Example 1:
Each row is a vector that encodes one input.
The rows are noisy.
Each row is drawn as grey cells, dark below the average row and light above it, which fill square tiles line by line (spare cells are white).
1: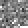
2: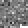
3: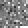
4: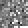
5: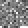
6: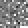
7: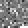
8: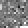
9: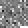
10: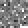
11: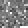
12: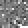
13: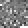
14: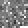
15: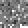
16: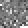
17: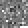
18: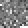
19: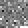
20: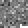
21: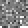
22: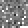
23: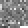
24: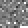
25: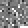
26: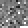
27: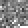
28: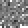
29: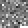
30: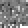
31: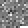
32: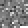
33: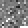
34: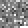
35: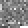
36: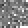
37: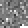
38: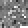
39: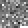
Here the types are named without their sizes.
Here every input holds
two labels.
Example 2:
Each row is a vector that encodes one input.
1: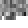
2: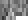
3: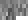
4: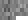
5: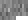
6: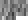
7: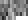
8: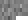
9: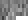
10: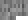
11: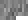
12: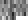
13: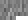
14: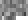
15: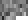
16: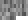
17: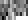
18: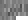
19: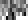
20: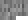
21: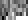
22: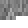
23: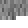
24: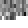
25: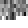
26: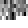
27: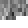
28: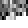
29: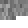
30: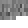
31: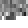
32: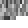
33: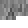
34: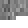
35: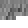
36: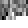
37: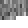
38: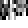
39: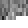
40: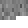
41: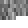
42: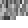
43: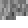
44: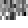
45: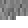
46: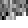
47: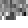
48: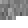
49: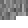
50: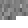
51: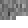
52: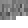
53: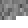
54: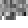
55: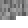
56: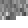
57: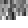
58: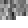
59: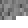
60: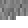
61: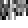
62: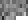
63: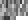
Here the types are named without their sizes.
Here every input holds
a list of points on a line.
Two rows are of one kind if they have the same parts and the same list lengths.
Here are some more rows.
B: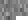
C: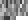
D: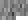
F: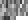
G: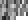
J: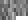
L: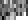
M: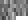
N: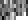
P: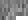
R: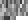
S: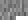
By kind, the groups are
B, J, M, P, S
C, F, G, R
D, L, N

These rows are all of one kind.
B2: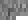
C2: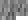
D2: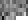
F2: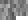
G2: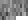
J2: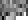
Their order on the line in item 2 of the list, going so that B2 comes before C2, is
B2, C2, J2, G2, F2, D2.
